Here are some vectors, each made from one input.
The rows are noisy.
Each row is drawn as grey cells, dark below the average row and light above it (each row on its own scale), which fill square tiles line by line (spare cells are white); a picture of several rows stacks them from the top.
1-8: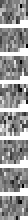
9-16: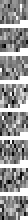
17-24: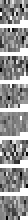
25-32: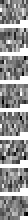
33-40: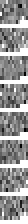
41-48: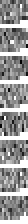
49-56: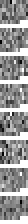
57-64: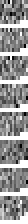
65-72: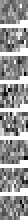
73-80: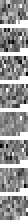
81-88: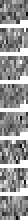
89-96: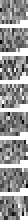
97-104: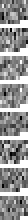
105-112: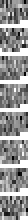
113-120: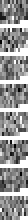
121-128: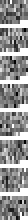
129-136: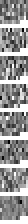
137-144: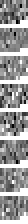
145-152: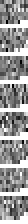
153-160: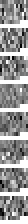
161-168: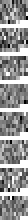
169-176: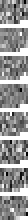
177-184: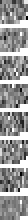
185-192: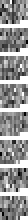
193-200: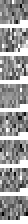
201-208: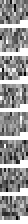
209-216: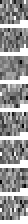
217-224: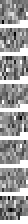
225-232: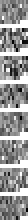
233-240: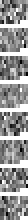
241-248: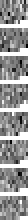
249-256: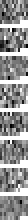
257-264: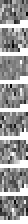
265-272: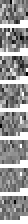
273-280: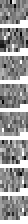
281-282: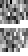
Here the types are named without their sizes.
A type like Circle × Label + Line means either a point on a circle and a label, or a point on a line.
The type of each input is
Bool × Bool × Bool × Bool × Circle × (Circle + Unit).
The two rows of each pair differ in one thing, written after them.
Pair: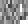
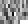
one of the four true/false values
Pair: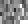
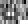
one of the four true/false values
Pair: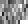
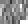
one of the four true/false values
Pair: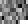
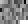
one of the four true/false values
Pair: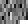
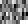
the place on one of the two circles
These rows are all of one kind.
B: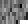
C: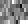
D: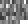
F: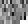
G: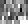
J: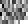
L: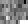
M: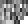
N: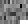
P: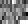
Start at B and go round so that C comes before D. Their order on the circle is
B, L, C, P, F, M, G, J, N, D.
